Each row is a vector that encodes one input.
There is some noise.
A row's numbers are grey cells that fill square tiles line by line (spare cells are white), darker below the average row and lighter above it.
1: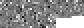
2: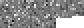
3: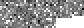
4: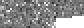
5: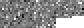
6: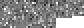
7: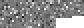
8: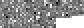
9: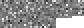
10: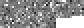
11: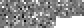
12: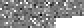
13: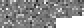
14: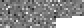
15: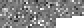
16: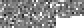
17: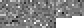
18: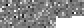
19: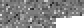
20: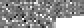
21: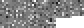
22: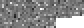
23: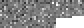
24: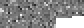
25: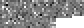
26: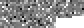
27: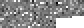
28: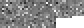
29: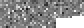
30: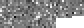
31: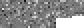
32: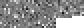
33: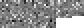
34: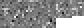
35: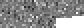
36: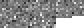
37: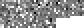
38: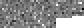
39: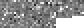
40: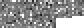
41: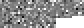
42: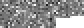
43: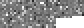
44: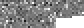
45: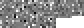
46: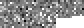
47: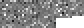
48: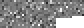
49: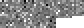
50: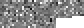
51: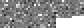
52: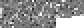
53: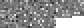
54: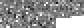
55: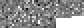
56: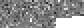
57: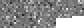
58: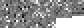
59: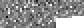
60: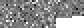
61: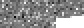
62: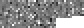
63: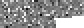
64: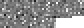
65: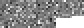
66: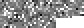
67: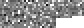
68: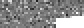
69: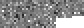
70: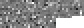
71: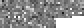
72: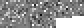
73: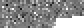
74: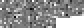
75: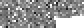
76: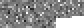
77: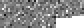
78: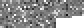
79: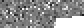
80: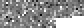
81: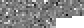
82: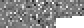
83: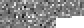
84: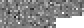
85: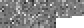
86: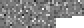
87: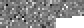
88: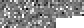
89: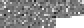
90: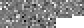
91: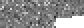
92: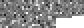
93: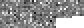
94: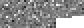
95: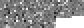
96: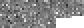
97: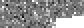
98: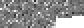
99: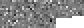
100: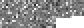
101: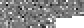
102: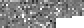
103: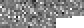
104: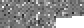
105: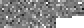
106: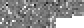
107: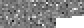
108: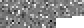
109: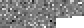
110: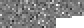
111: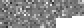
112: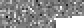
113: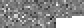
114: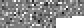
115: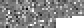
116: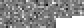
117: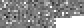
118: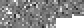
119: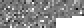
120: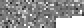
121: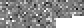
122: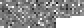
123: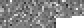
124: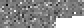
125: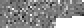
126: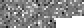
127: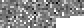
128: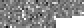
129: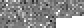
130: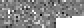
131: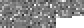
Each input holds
three true/false values, together with either a point on an 11-point circle, or one of 6 labels.
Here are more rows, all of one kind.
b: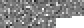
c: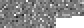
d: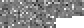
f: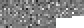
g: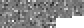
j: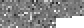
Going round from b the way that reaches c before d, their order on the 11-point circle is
b, c, f, j, g, d.
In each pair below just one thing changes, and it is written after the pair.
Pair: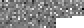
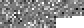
the label
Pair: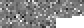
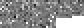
the label
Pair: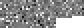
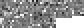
one of the three true/false values
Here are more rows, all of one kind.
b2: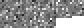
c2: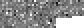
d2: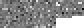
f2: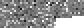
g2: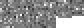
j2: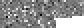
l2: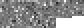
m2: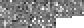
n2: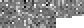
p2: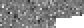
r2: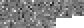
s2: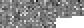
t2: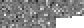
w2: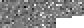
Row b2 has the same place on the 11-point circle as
g2, m2 and s2.
